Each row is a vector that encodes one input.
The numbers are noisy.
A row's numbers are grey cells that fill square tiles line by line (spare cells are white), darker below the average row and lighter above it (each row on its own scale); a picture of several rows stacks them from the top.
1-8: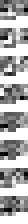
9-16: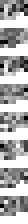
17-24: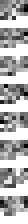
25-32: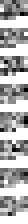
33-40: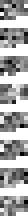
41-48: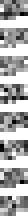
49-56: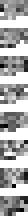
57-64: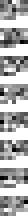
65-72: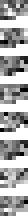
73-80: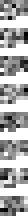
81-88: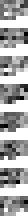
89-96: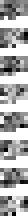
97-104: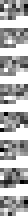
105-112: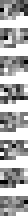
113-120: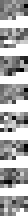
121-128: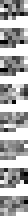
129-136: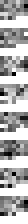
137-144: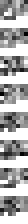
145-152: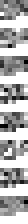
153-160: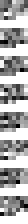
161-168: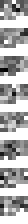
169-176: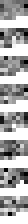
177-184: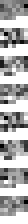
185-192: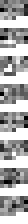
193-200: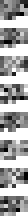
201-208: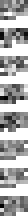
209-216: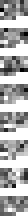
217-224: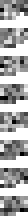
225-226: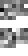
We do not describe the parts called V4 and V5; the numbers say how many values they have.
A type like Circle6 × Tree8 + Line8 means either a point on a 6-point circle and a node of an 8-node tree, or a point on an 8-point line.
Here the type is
Bool × V4 + Label11 × V5 + Unit.
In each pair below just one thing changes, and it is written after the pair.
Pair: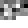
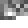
the value of V5
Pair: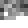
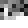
the value of V5
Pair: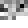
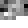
the label
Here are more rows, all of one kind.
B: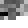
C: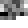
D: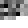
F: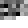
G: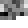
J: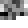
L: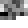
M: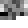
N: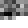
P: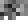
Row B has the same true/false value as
D, F, N and P.
